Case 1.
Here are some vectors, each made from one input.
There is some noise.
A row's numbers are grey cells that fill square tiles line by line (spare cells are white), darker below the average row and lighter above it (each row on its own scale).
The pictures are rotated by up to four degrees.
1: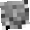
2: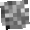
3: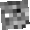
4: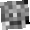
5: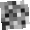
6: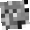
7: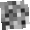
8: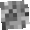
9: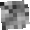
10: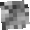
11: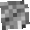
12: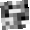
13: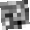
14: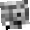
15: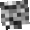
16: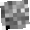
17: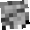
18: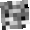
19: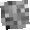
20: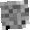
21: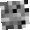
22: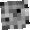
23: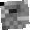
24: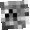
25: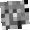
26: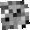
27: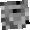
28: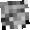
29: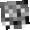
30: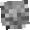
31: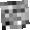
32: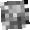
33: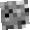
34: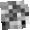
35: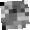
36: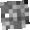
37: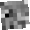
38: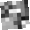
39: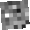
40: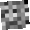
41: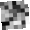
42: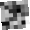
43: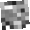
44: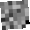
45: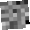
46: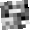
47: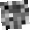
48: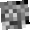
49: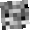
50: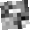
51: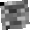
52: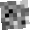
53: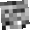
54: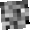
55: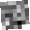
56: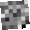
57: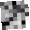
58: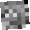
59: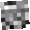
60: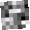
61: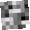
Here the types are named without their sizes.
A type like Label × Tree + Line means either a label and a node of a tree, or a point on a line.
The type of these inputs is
(Bool × Bool × Bool × Bool + Unit) × Line.
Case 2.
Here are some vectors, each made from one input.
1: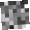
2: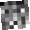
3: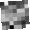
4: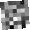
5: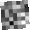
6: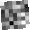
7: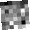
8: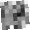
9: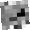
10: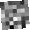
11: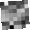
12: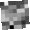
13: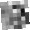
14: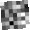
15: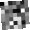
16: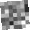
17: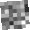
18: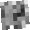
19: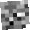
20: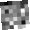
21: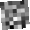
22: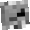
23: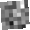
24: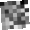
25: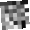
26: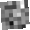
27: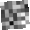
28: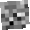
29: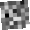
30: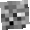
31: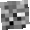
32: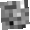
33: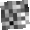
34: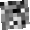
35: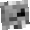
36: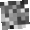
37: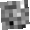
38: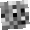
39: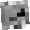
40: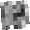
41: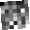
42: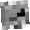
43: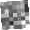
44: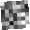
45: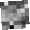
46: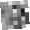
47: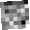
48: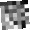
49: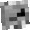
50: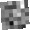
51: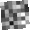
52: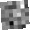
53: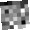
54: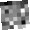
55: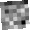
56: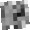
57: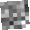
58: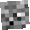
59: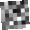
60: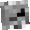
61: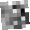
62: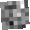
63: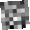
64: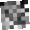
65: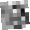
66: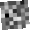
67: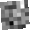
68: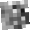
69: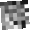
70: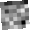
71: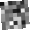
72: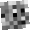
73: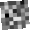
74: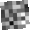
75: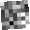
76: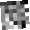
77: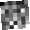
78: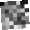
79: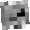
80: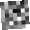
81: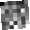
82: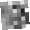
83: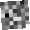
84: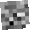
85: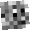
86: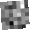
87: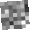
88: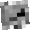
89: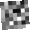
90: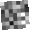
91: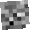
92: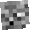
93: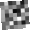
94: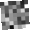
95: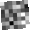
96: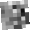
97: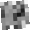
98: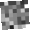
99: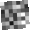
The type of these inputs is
Bool × Bool × Bool + Circle11.
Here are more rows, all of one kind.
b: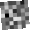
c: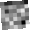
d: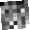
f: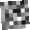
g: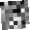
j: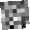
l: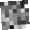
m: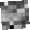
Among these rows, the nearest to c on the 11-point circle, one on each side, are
d and l.
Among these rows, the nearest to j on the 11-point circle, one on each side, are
b and m.
